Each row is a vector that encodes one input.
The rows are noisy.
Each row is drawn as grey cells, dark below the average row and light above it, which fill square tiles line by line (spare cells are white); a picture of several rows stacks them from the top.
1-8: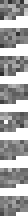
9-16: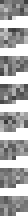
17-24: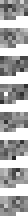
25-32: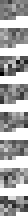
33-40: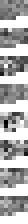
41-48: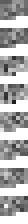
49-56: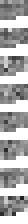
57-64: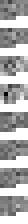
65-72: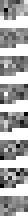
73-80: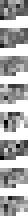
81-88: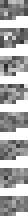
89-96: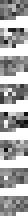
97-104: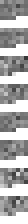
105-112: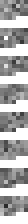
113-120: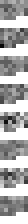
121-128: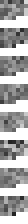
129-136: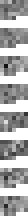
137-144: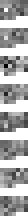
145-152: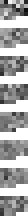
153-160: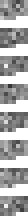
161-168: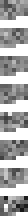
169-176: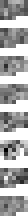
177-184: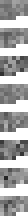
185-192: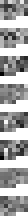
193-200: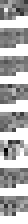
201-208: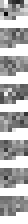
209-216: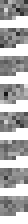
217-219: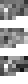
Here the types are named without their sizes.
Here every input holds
either a point on a line, or a node of a tree.
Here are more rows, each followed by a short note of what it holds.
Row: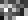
a point on a line
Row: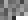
a node of a tree
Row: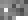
a point on a line
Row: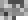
a point on a line
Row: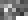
a point on a line
